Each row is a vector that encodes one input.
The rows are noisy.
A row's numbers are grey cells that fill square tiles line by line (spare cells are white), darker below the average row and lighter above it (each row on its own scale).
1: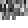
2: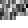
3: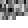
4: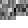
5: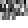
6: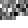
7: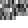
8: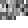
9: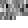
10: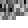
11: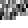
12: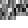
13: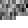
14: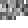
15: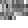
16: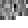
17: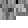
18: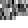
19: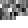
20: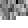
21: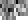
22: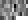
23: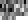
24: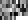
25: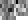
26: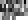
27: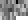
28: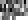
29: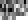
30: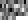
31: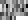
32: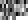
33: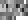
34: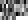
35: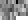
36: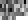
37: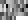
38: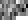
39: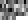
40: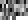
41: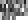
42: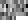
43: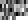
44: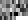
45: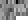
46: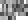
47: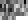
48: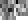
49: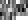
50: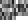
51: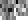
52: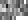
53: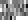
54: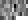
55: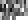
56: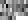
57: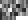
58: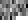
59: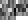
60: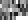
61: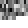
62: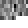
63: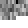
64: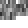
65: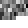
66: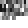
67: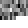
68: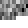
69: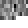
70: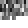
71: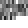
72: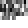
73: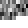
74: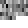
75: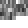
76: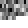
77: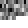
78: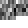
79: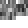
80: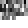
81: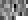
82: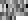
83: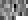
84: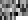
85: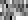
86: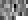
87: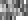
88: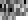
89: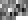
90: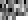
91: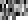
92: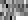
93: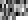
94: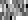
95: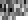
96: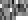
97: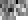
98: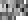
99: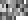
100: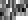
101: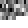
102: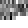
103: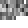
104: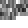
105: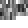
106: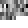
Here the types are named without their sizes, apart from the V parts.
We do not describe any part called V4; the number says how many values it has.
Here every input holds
a list of items, each a true/false value and a value of V4.
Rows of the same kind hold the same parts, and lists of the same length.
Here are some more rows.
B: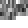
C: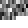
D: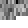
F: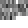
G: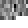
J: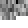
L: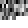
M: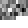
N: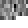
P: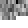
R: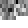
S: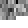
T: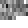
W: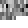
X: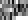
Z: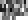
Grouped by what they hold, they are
B, C, F, M, T, W, X
D, J, L, P, R, S, Z
G, N

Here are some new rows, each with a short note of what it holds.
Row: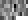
the empty list
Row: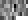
the empty list
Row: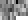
a list of one item
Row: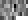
the empty list
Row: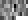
the empty list
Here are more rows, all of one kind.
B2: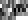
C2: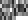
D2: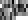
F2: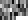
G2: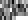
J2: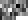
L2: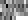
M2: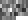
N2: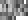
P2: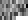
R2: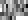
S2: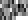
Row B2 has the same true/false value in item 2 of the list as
J2, M2, N2 and R2.
